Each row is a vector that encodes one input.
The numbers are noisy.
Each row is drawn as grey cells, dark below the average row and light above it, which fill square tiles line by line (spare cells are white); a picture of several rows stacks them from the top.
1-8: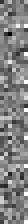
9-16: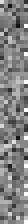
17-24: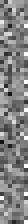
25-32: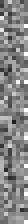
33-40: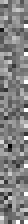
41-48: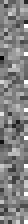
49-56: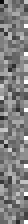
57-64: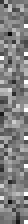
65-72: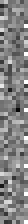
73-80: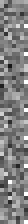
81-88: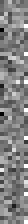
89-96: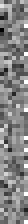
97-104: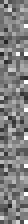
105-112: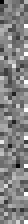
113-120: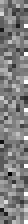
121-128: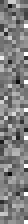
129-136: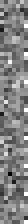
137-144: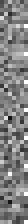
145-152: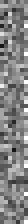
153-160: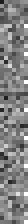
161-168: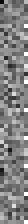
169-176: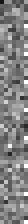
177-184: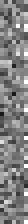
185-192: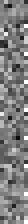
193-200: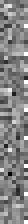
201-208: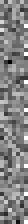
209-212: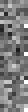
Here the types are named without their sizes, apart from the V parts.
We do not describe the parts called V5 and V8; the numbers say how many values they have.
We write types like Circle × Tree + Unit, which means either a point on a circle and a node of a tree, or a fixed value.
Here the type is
Bool × Circle × V5 × V8.
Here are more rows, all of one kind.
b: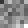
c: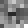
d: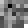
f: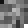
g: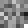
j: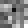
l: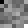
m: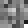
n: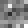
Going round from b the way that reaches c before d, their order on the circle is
b, l, g, m, f, n, c, j, d.
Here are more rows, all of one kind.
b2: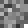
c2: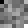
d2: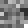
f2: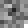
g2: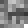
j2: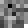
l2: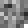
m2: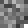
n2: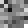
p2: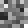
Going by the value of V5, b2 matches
d2, j2, l2 and m2.
